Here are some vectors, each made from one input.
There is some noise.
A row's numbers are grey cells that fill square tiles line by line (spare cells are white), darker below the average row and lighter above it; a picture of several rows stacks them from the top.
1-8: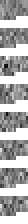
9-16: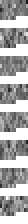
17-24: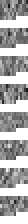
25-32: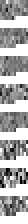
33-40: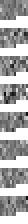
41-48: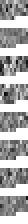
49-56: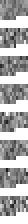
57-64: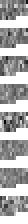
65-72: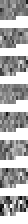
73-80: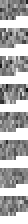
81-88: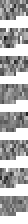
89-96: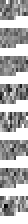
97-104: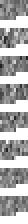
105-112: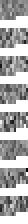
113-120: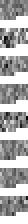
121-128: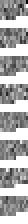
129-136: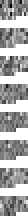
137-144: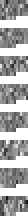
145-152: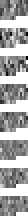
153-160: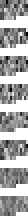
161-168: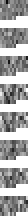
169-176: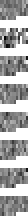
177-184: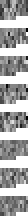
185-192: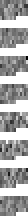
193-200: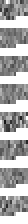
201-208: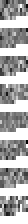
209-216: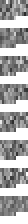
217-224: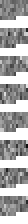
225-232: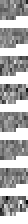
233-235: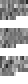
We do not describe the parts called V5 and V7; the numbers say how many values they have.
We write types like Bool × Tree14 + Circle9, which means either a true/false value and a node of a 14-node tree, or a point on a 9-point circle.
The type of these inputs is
List2(Line4 + Line6) + V5 × V7.
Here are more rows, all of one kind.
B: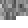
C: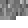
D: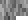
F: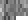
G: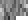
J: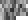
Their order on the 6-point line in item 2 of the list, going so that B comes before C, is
F, G, D, B, J, C.
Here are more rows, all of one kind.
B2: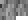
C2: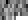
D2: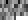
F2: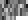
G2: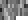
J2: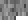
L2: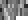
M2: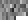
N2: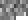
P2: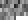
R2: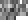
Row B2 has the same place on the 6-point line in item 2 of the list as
N2 and P2.
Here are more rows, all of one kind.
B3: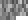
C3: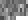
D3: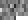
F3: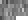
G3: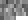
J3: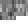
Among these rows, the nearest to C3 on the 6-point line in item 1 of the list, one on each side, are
F3 and J3.
